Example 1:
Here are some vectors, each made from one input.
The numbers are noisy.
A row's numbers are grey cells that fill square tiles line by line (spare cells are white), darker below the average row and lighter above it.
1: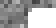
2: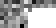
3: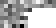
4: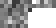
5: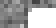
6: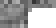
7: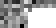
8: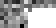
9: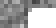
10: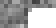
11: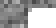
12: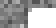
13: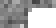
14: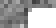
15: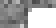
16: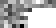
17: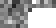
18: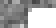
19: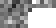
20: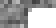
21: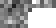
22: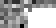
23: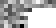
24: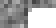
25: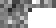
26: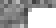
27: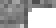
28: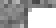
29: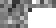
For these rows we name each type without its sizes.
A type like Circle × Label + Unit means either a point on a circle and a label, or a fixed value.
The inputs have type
Label.
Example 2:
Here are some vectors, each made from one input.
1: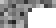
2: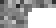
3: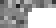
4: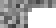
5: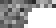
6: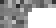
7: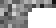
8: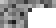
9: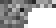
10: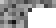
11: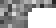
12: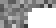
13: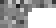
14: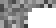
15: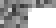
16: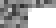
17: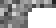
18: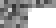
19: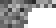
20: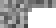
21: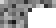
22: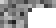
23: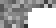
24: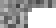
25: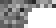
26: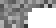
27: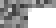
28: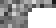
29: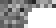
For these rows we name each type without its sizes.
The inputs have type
Label.
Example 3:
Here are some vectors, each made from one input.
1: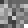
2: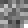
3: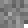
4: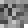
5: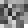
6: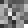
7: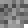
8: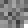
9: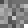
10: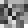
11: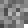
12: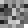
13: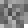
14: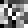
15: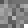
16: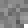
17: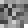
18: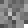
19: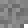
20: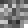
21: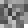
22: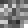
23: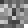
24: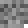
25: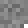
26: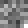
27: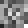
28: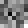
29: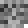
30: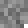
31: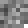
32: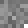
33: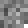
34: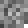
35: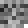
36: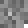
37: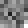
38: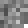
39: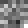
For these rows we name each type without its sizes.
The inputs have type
Line.
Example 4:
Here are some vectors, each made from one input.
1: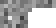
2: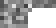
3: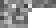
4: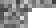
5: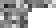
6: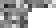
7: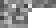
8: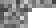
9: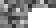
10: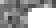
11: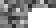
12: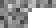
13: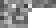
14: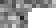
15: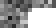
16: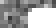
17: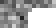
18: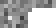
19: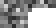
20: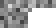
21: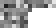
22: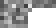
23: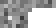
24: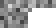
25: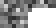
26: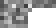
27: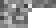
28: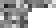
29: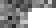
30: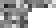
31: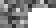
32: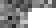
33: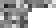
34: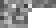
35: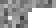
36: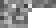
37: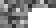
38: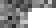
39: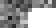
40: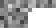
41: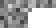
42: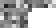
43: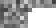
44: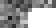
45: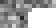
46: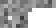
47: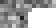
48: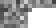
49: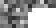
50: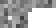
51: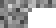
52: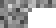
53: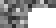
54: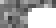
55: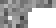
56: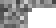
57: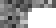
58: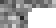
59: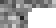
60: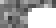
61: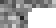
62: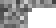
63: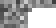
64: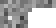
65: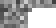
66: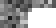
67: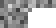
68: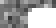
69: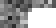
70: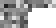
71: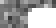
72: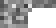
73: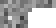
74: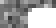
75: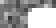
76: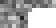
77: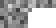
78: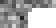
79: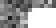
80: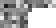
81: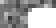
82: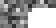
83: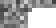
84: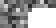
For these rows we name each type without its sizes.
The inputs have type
Line.
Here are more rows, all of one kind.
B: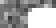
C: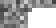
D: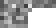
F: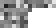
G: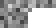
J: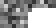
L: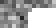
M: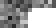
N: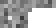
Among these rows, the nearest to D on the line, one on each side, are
C and G.
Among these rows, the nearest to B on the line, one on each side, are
C and M.
